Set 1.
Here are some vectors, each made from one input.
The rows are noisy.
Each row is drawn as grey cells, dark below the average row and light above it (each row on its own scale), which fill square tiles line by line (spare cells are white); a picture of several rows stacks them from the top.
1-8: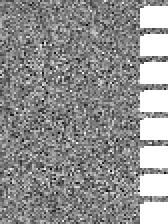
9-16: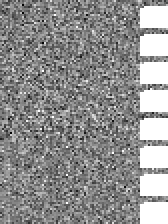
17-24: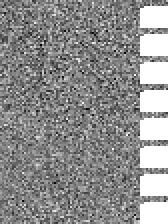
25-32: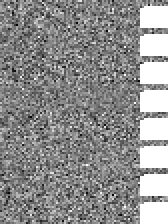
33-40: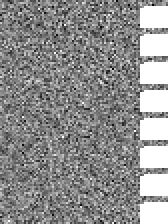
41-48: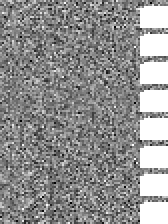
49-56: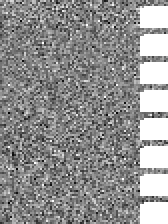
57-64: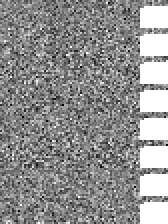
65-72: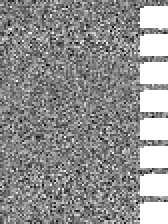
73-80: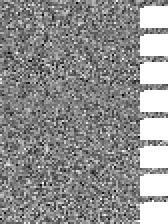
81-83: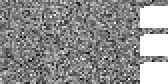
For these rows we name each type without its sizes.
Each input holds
a label.
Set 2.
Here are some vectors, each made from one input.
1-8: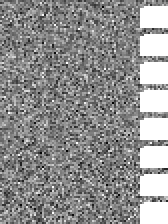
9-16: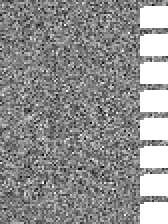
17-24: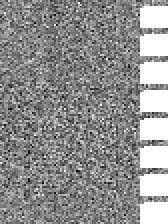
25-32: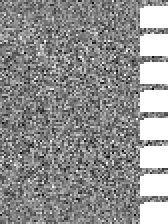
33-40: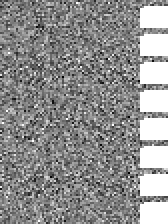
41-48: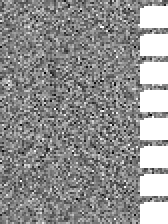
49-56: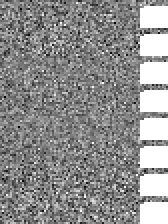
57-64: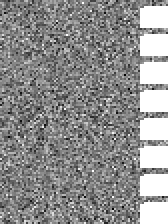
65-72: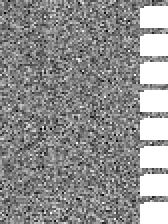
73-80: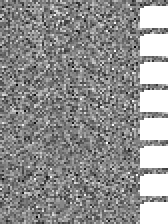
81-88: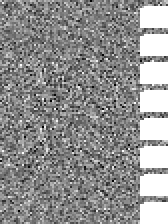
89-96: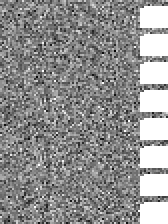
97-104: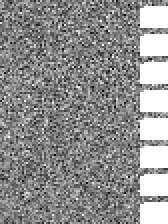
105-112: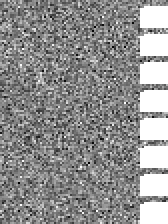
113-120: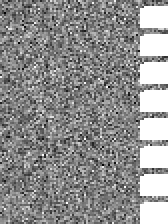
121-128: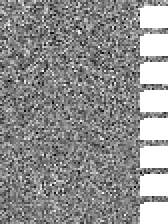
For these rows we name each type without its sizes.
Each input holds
a label.
